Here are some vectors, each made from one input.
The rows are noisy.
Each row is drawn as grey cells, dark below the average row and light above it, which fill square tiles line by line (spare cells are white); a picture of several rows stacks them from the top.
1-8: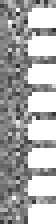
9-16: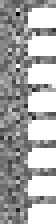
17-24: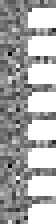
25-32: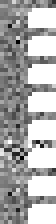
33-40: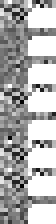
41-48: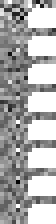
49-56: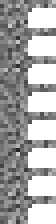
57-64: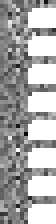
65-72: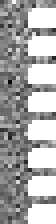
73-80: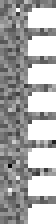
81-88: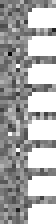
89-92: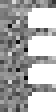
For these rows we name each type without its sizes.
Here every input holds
a list of points on a circle.
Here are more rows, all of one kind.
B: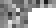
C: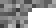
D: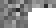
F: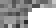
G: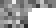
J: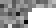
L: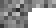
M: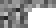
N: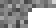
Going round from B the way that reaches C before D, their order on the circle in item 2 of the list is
B, C, F, G, N, L, J, D, M.
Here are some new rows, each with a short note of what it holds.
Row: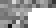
a list of one item
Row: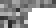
a list of one item
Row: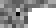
a list of one item
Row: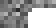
a list of two items
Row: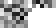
the empty list
